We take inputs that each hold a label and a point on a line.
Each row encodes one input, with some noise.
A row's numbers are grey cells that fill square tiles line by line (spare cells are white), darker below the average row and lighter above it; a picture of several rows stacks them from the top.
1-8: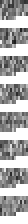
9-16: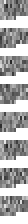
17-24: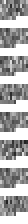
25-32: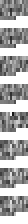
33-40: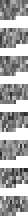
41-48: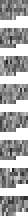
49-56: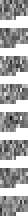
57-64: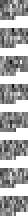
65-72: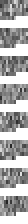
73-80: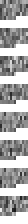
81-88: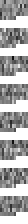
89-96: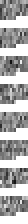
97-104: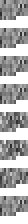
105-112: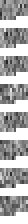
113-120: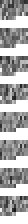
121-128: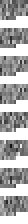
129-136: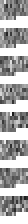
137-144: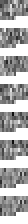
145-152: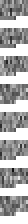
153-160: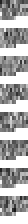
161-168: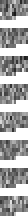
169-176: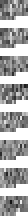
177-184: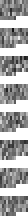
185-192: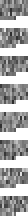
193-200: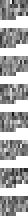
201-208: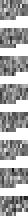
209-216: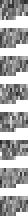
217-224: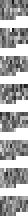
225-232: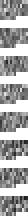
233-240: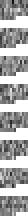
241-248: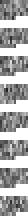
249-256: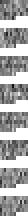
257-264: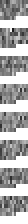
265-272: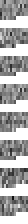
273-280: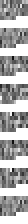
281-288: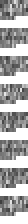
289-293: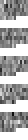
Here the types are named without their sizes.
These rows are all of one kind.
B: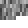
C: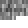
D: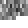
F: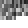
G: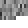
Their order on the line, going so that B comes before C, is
B, G, D, C, F.
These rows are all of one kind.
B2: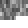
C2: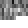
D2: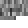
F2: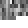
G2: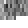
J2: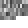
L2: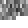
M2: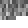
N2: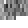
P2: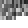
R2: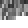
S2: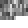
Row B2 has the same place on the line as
D2, L2 and M2.
